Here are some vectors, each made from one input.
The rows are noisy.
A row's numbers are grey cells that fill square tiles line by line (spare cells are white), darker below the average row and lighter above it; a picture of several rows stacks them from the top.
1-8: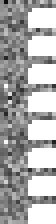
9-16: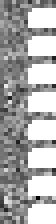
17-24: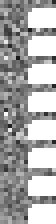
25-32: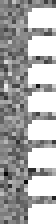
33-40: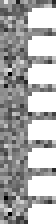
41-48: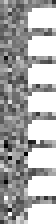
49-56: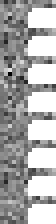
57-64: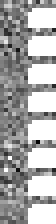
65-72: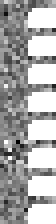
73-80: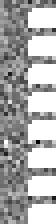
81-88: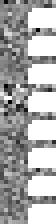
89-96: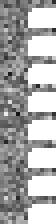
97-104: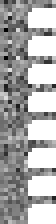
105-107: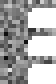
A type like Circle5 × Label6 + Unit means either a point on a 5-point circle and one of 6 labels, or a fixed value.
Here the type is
Circle10 + List2(Line5).
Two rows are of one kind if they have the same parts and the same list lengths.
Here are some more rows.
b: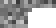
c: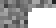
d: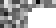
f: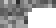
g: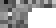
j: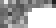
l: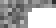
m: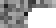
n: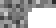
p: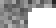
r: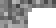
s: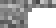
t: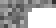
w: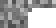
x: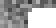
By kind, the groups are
b, c, f, p, x
d, g, s, w
j, l, n, r, t
m

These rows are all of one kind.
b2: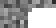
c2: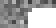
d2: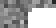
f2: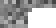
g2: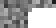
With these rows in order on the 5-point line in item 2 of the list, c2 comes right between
b2 and f2.
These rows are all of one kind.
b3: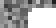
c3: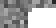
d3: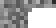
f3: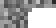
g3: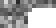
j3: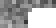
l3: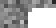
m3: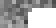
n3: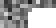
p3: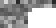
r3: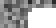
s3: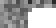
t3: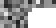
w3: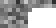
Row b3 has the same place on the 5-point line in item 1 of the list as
p3, r3 and s3.
